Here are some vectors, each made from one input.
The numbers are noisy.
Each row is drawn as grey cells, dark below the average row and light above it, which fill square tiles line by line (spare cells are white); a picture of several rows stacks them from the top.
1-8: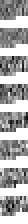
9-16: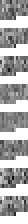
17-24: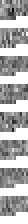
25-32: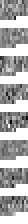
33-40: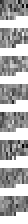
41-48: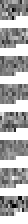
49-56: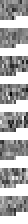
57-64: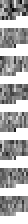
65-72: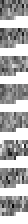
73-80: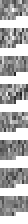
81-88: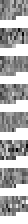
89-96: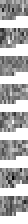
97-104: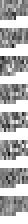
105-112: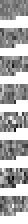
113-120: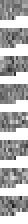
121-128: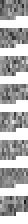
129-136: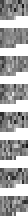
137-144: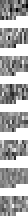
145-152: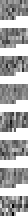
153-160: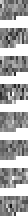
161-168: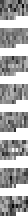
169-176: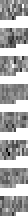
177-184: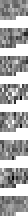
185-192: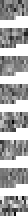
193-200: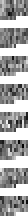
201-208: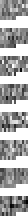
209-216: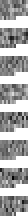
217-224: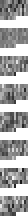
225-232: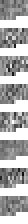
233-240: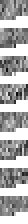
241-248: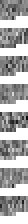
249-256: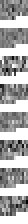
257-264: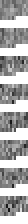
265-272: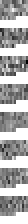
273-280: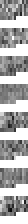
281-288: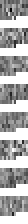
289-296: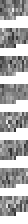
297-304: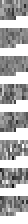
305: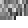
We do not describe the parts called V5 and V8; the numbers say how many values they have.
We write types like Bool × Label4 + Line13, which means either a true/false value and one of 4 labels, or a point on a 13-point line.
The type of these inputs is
Bool × Circle9 + (Circle11 + Unit) × V5 × V8 + Unit.
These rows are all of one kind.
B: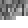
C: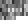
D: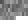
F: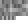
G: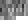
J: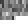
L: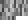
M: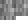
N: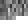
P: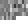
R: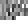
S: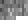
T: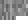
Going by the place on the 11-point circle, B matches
C, D and S.
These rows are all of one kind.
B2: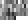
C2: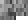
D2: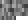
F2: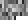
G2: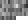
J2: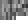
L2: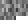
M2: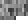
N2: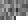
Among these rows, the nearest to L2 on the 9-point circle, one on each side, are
C2 and N2.
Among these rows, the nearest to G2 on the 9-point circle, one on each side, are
B2 and F2.
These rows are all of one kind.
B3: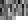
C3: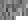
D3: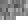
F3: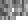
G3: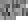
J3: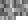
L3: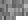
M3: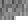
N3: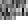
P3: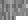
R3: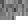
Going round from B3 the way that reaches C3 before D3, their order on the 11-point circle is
B3, M3, N3, J3, L3, P3, C3, G3, D3, F3, R3.
